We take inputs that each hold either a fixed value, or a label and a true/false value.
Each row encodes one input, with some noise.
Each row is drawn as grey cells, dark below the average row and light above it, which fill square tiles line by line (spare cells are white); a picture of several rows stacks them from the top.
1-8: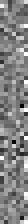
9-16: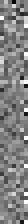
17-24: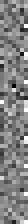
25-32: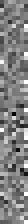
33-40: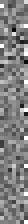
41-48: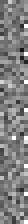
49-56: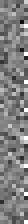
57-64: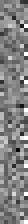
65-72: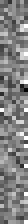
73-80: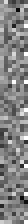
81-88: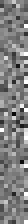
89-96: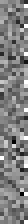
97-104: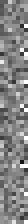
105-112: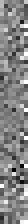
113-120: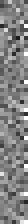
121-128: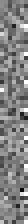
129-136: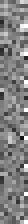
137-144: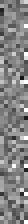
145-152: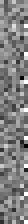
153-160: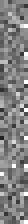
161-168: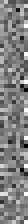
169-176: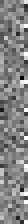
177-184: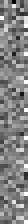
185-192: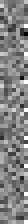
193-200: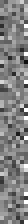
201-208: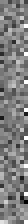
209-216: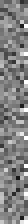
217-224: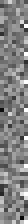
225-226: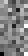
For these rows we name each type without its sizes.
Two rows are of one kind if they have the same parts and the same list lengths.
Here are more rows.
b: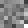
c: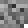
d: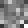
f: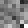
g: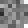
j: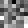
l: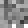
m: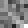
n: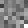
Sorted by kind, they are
b, c, d, f, g, l, m, n
j

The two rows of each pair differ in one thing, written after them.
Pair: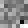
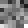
the label
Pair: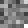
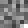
the label
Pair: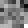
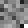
the true/false value
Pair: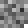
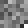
the label
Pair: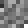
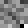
the label
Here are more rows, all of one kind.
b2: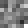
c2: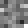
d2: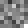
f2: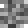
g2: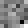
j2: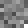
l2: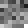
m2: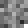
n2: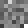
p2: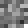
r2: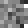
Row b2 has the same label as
c2, g2, m2 and p2.
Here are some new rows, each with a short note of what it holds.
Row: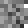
a label and a true/false value
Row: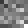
a label and a true/false value
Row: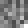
a label and a true/false value
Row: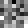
a fixed value
